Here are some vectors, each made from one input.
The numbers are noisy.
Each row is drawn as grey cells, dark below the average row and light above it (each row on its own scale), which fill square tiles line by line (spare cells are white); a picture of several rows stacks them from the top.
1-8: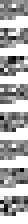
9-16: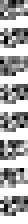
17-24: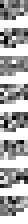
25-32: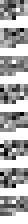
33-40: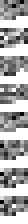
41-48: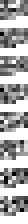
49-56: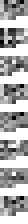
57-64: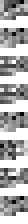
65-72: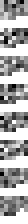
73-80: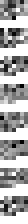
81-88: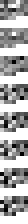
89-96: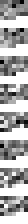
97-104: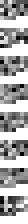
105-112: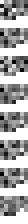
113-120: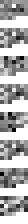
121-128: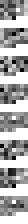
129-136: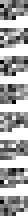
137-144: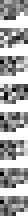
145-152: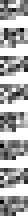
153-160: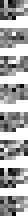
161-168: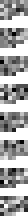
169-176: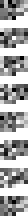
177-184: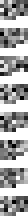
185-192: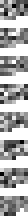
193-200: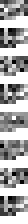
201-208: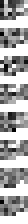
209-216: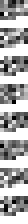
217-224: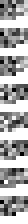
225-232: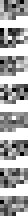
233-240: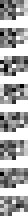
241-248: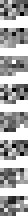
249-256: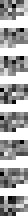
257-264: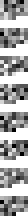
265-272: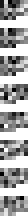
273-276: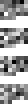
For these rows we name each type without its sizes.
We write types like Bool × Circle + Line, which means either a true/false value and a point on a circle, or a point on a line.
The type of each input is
Bool × Bool × Bool + List(Line).
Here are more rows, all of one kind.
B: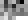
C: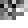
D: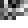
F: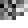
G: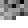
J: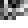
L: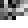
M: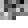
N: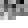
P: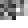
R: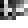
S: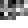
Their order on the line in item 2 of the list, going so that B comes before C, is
B, N, C, F, P, M, G, L, D, J, S, R.
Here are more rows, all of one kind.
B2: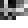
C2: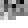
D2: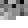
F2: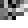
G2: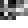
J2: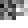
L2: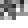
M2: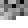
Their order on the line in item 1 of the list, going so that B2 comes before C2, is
F2, J2, B2, G2, L2, C2, M2, D2.
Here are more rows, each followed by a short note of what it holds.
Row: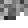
the empty list
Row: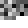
a list of one item
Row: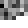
a list of one item
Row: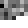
a list of one item
